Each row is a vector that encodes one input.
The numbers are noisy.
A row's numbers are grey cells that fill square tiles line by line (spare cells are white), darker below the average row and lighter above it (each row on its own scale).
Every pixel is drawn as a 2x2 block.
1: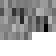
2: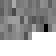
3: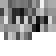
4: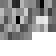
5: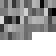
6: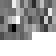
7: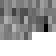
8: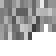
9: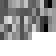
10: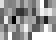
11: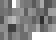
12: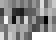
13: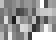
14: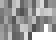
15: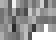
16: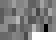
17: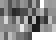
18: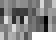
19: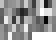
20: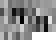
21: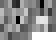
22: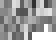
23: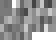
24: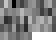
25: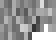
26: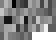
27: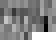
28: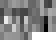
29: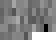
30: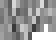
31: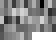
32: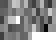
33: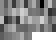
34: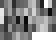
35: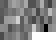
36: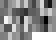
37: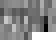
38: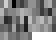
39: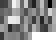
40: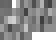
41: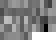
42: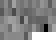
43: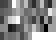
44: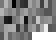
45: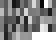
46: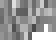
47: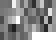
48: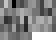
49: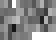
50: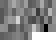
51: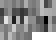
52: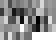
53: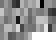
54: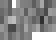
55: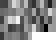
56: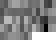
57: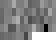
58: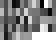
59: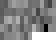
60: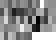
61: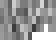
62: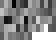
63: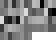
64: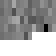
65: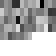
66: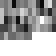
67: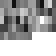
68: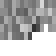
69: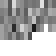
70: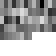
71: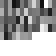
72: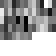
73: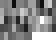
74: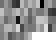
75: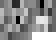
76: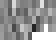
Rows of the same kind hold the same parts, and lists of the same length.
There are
2 kinds of row.
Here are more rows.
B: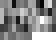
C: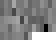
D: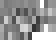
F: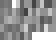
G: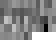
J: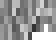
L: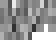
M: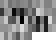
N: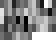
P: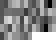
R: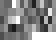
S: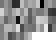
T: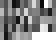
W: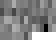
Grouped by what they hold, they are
B, N, S, T
C, D, F, G, J, L, M, P, R, W

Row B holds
a node of a 9-node tree.
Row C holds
a point on each of two 9-point lines.
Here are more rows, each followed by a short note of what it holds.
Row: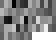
a node of a 9-node tree
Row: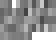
a point on each of two 9-point lines
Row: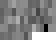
a point on each of two 9-point lines
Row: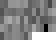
a point on each of two 9-point lines
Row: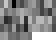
a node of a 9-node tree
